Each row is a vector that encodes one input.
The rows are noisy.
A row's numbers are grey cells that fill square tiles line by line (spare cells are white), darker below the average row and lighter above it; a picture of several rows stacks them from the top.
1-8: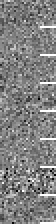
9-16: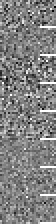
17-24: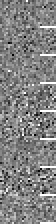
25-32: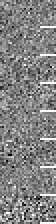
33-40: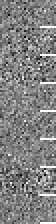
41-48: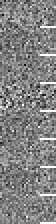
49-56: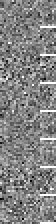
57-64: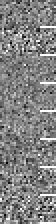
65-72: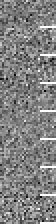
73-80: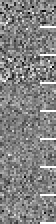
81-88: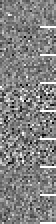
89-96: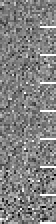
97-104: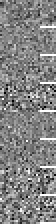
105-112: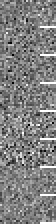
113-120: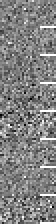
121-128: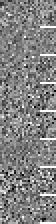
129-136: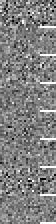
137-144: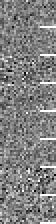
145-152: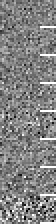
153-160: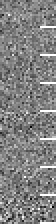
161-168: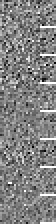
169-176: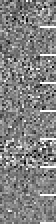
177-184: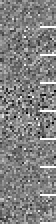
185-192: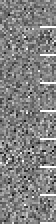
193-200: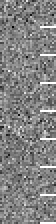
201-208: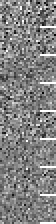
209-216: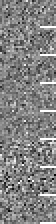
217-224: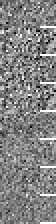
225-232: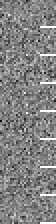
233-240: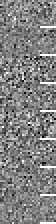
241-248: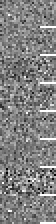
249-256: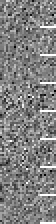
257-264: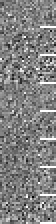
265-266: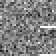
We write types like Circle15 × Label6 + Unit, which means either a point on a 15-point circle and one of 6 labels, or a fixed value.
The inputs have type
Line7 × Line7 + List2(Line4 + Line5).
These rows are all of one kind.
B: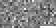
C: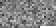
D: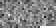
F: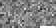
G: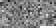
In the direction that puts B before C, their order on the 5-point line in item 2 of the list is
F, B, D, C, G.
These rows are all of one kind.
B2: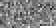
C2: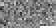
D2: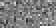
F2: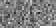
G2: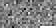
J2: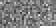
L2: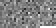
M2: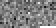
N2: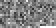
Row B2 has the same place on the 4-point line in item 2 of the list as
G2, J2 and L2.
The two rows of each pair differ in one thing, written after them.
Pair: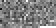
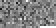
the place on the 5-point line in item 2 of the list
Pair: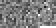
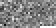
the place on the 5-point line in item 2 of the list
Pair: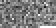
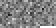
the place on the 5-point line in item 1 of the list
